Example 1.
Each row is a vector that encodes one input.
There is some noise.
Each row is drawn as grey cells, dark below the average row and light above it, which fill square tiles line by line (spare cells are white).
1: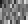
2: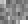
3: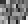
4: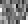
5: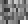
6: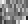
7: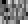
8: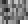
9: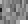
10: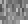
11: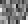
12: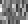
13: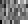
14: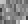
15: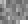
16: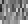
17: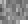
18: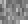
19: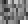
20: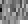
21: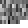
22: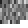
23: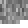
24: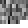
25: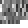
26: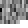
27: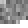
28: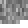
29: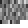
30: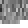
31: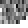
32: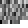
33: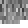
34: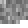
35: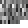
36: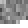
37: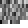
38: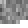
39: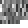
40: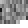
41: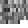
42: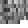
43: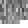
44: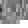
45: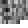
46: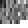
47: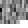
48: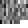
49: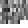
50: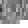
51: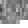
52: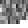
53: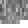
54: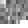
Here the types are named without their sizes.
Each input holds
a label.
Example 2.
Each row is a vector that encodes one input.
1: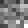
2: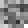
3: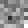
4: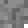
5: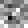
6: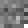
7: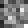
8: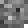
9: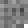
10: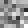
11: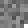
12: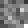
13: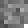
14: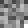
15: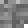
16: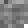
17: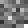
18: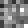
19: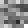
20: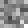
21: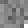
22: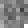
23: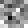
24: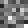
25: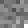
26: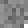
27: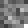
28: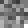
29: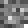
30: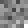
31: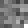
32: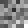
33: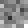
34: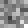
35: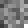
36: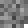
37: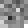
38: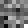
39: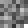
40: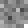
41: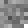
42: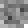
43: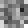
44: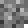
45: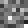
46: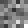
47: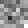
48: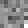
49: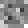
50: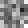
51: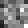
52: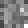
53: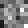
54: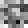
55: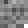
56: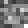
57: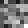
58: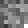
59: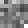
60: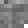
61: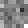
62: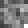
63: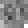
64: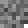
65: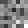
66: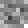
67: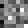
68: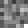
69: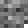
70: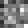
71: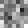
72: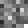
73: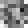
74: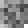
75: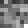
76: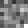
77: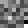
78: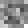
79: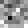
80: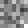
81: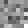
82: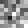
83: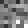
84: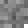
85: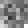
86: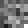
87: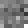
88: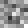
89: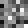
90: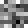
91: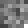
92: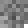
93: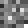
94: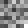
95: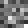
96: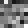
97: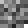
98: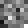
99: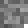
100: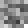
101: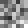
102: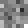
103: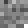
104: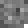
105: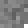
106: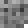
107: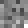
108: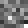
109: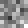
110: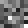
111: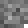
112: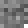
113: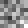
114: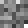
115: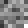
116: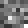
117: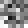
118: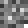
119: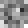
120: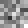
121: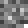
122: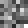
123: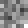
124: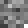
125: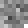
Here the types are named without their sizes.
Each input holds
a point on a line.
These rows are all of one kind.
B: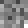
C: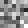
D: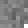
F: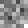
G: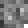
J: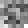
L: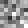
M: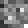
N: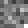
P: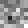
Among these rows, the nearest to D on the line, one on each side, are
B and G.
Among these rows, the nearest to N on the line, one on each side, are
G and M.
